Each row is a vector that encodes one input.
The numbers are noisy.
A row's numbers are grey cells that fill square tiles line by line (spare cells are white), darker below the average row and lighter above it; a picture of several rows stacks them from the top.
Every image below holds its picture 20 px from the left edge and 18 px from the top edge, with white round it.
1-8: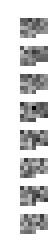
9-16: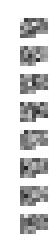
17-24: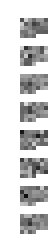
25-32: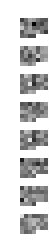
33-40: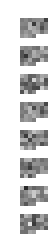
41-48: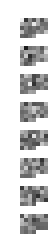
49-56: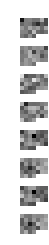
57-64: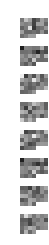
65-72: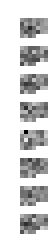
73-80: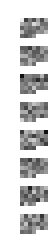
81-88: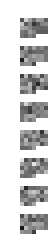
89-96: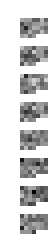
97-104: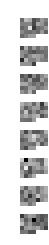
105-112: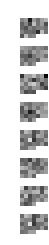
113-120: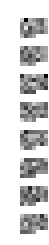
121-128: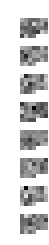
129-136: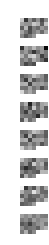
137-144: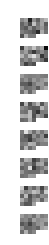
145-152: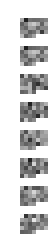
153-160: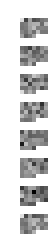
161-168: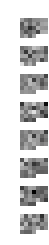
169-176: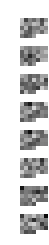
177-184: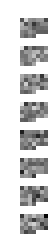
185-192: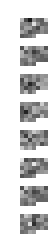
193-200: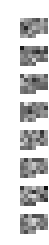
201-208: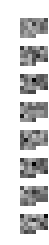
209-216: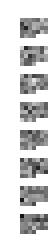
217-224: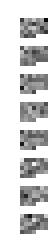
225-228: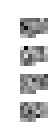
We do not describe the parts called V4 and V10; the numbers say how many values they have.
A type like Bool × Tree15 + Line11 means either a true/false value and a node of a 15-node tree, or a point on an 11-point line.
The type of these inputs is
Bool × (Tree8 + V4) + V10.
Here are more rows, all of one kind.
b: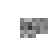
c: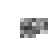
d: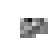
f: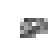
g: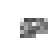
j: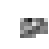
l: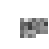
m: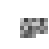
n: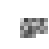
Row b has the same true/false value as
c and l.
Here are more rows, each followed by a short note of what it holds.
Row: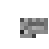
a value of V10
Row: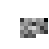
a value of V10
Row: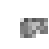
a true/false value and a value of V4
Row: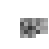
a node of an 8-node tree and a true/false value
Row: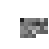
a value of V10
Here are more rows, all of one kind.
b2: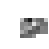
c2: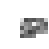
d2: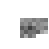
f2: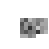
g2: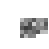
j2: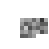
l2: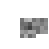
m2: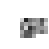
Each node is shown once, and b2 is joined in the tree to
c2.
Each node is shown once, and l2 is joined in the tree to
d2 and j2.
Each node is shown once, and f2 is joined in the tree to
m2.
